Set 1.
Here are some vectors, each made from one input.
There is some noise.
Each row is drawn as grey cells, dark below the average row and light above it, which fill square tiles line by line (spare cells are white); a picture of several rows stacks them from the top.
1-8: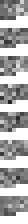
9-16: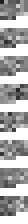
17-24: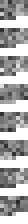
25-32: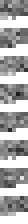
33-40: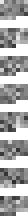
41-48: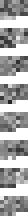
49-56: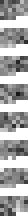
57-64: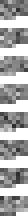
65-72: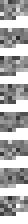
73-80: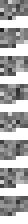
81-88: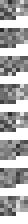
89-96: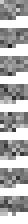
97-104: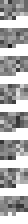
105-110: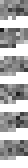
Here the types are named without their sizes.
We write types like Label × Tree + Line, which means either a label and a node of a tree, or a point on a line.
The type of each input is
Bool × Circle × Line.
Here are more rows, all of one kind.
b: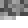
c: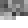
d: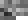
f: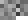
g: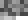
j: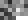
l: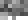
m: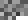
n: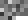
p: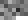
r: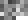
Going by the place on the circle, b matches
g and p.
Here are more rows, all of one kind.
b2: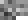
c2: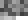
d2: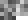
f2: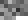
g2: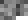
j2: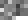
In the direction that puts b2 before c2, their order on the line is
d2, b2, g2, j2, f2, c2.
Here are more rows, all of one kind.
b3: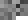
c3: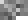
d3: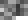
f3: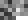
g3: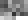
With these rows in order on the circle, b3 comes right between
d3 and f3.
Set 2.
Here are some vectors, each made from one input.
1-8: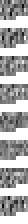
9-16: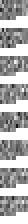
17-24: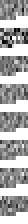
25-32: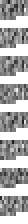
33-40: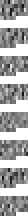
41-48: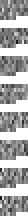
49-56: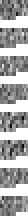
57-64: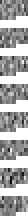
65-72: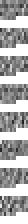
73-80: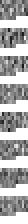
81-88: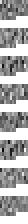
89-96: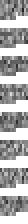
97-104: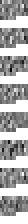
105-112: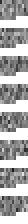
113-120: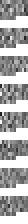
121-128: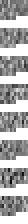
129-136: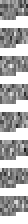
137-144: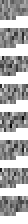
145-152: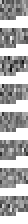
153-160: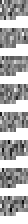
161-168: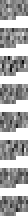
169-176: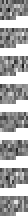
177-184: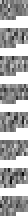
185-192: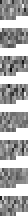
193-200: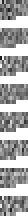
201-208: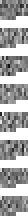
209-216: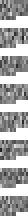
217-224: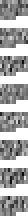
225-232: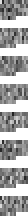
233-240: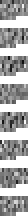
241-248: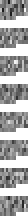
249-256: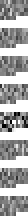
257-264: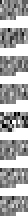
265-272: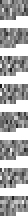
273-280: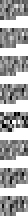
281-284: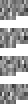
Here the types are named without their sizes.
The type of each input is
List(Circle).
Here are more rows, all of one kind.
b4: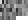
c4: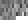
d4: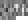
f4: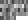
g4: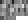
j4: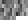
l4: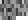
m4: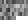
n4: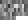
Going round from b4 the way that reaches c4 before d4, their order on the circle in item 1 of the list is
b4, l4, j4, c4, d4, n4, g4, f4, m4.
